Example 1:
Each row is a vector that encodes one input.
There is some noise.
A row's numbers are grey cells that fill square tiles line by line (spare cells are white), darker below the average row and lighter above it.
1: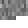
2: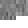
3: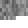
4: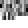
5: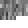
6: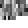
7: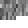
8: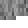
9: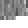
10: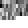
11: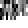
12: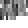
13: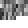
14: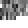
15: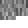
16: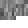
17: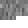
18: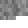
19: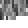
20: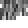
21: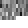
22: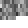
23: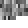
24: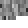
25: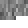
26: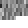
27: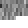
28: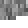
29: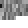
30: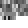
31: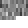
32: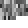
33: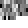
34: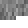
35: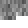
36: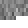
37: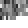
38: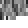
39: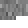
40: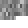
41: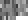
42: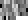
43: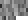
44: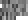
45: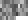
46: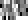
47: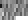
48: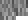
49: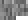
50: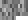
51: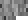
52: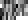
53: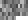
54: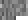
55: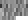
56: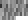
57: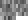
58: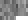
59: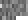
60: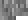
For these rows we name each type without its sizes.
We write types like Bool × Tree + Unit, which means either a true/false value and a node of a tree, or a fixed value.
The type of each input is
Tree.
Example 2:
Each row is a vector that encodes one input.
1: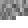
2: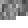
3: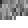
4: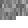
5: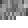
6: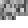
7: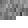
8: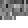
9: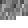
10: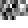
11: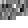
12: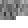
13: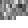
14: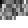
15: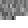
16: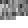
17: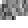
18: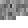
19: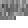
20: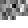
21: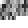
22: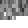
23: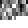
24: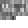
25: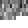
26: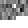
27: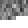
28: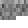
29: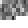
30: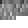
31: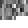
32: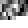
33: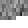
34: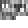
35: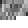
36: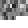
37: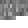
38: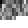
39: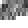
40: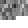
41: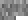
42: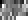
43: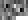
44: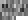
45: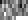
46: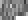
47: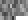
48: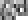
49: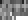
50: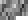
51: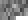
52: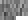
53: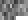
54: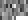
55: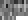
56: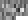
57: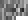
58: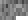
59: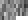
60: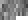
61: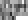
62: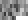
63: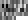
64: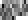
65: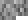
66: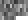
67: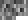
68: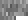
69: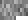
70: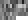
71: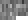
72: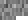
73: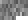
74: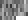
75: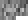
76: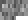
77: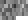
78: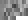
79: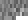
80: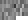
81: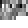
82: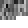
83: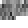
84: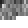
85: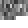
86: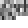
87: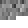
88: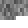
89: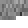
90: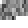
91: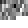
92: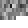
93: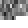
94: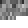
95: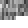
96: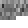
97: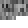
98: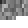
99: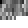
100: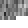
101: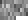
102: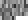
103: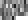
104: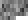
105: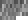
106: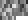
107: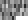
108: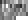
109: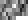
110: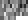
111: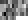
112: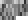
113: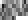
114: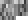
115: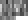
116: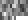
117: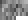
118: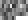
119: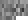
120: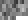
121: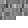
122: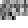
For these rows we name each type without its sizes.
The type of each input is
Bool × Bool × Bool × Bool + Unit.
